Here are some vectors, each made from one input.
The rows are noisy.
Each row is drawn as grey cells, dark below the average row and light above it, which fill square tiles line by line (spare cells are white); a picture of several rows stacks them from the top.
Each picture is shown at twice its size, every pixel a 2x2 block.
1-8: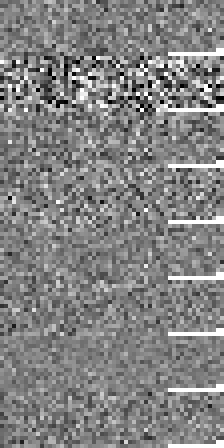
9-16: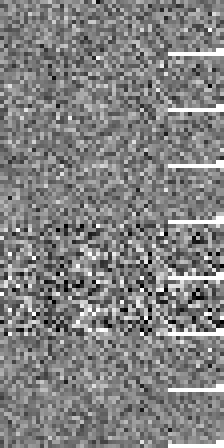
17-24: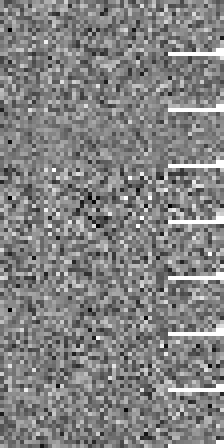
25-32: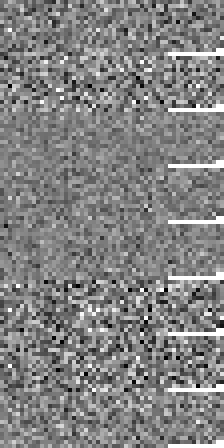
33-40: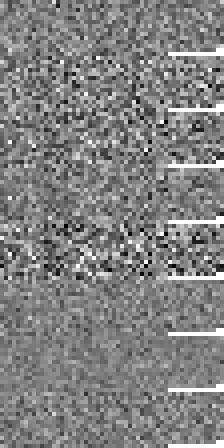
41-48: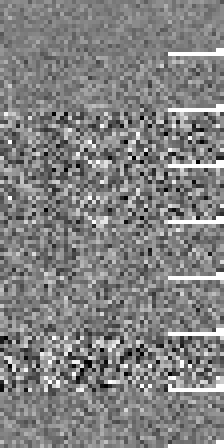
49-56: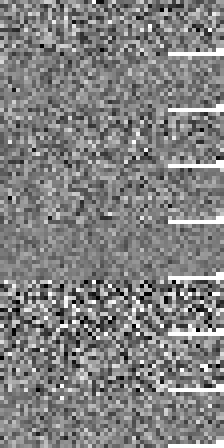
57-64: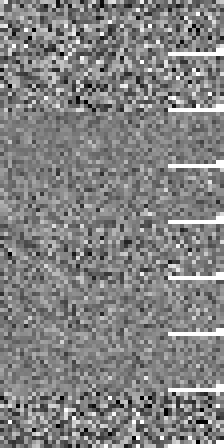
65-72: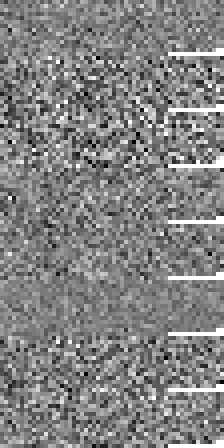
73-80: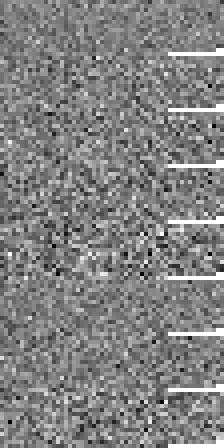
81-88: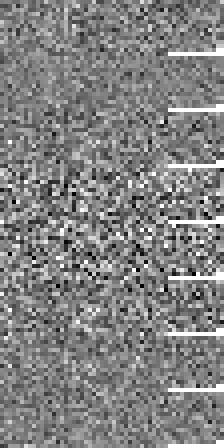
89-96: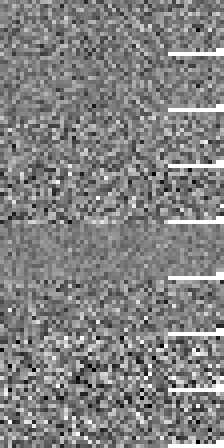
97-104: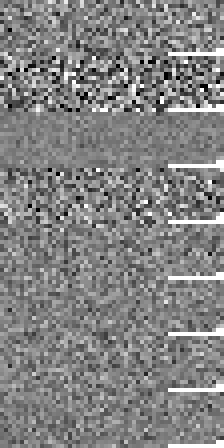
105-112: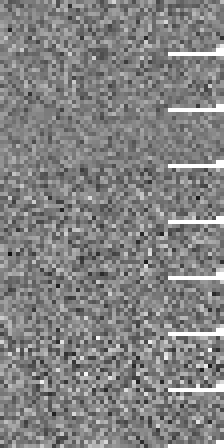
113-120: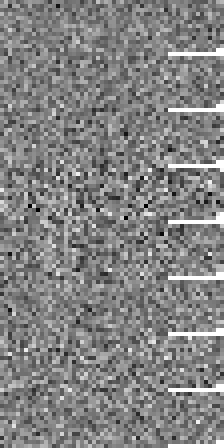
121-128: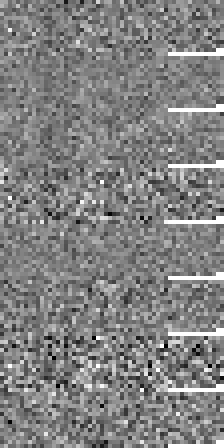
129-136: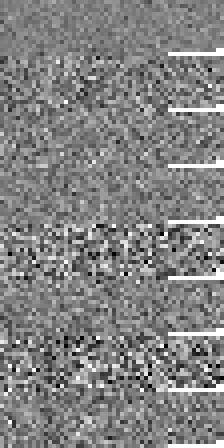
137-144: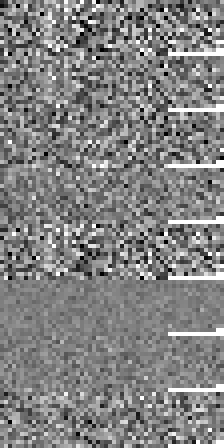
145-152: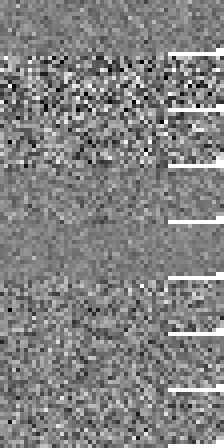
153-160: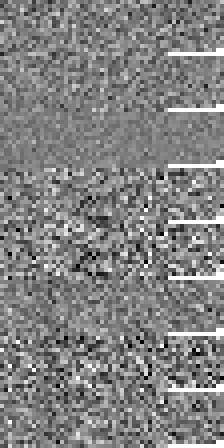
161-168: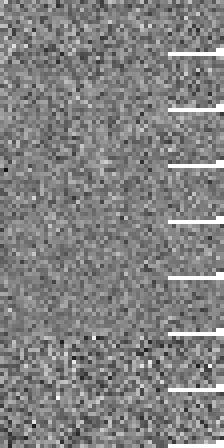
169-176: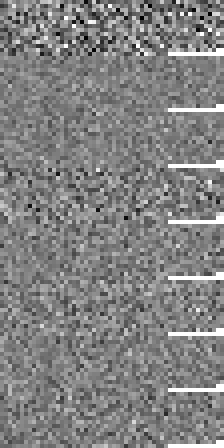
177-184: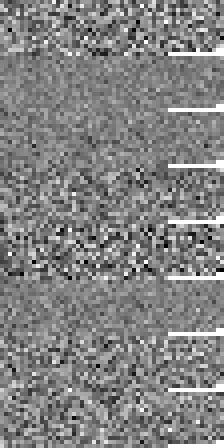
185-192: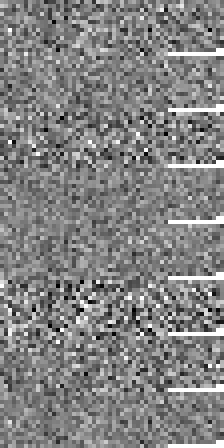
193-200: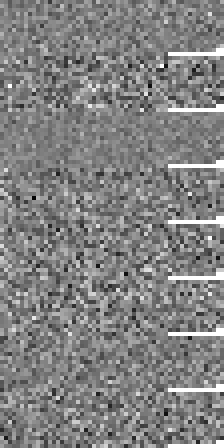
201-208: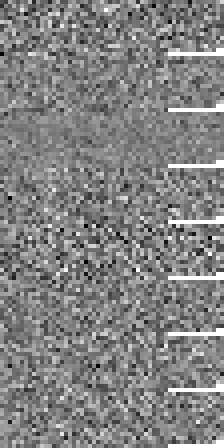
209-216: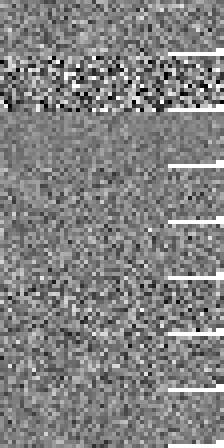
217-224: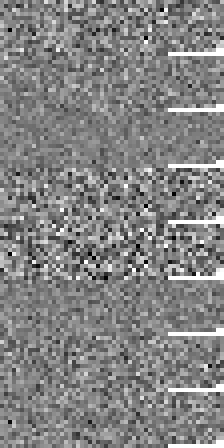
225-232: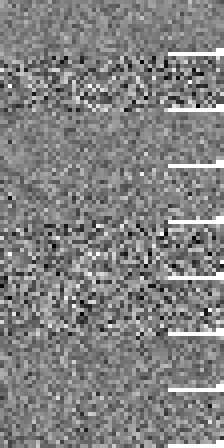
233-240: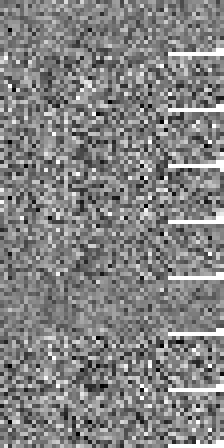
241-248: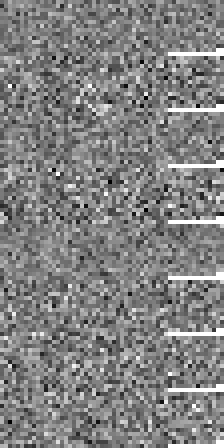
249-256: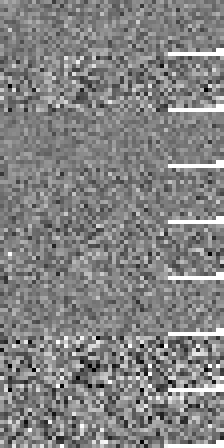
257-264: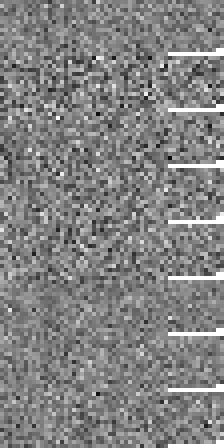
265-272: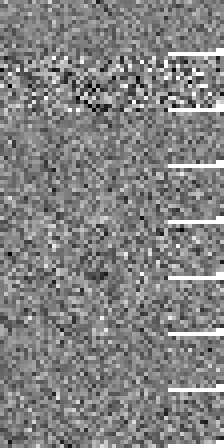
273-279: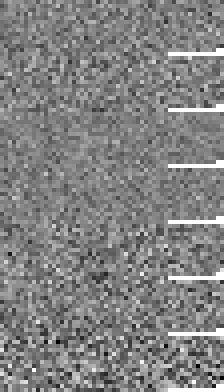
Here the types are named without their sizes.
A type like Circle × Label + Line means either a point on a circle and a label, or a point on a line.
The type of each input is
Bool × Bool × Bool × Bool × Bool × Tree × Tree × Tree × Tree + Unit.
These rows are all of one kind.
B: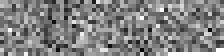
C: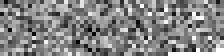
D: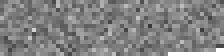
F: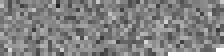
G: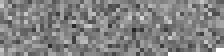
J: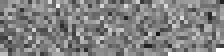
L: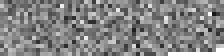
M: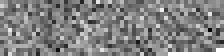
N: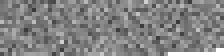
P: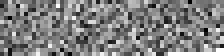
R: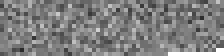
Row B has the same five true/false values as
M, P and R.
